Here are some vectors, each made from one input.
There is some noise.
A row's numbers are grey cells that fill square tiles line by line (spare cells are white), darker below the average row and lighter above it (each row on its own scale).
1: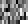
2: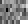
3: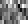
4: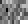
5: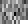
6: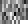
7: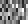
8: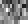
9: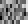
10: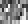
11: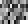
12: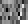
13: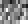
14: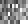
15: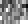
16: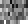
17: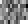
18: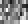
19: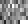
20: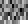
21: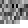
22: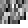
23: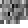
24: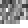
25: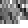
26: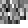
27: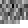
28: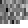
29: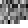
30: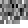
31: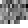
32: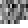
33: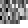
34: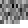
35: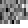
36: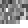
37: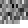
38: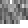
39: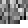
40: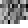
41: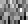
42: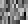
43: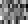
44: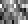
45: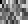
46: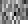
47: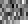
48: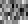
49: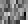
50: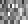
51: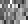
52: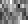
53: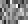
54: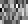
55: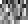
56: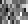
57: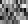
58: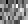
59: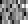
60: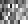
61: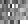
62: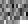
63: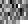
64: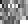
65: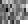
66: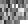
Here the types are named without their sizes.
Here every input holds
a list of points on a circle.
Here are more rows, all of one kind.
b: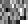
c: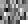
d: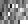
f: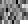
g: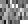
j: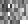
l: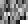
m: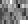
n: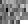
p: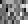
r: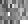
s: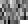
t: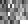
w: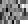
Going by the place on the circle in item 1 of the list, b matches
c, l and s.
